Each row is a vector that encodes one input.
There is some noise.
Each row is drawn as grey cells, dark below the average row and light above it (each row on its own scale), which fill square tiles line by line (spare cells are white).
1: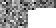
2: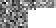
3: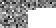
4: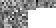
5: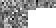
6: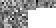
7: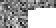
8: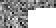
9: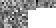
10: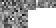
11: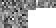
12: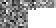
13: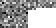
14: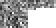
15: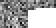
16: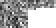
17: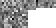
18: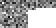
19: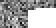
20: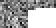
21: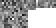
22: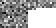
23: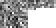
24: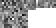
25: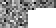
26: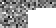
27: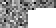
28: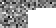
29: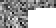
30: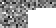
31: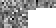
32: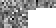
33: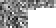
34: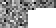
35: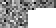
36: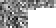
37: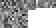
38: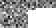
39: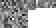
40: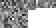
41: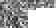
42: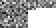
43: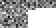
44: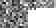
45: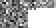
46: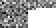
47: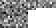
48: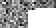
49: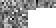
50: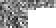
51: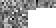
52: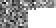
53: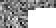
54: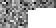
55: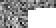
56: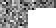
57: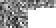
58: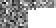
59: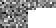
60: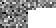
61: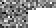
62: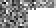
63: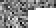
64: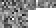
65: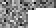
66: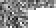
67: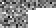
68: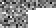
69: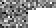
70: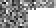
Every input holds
three true/false values.
